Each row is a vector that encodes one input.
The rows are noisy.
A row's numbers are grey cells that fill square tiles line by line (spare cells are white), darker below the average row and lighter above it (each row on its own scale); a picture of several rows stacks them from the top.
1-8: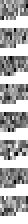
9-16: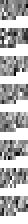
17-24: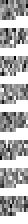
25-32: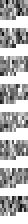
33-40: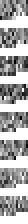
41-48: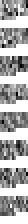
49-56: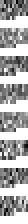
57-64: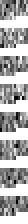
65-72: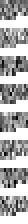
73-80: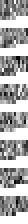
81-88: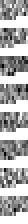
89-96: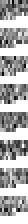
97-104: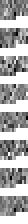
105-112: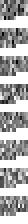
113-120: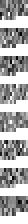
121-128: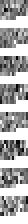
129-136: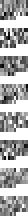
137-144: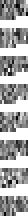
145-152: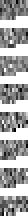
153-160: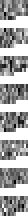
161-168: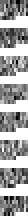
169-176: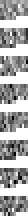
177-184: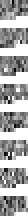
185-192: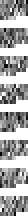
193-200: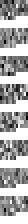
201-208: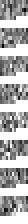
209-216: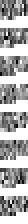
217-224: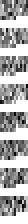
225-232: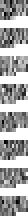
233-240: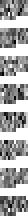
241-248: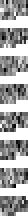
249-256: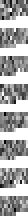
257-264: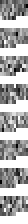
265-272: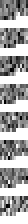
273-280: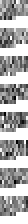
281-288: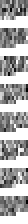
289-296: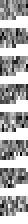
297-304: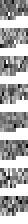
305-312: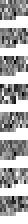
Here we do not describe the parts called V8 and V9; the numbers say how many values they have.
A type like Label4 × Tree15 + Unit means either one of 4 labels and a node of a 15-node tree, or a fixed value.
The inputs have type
(Bool × Circle5 + Circle11 × V9) × (Line10 + V8).
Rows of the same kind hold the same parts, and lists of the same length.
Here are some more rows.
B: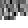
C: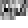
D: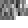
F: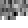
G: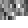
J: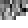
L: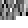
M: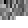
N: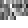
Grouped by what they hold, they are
B, G
C, F, J
D, L, N
M

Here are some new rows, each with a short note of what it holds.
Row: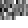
a point on a 5-point circle, a point on a 10-point line and a true/false value
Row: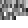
a point on a 5-point circle, a point on a 10-point line and a true/false value
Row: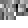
a point on a 5-point circle, a point on a 10-point line and a true/false value
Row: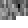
a point on an 11-point circle, a point on a 10-point line and a value of V9
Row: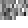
a point on an 11-point circle, a value of V8 and a value of V9
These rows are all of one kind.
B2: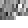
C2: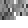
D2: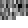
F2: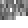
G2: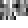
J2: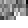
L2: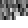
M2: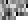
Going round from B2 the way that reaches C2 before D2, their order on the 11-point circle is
B2, C2, M2, G2, J2, D2, F2, L2.
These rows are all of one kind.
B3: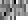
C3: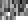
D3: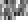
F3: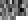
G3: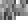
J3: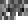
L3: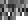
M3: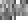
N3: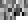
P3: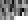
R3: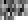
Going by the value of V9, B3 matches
F3, G3, L3 and M3.
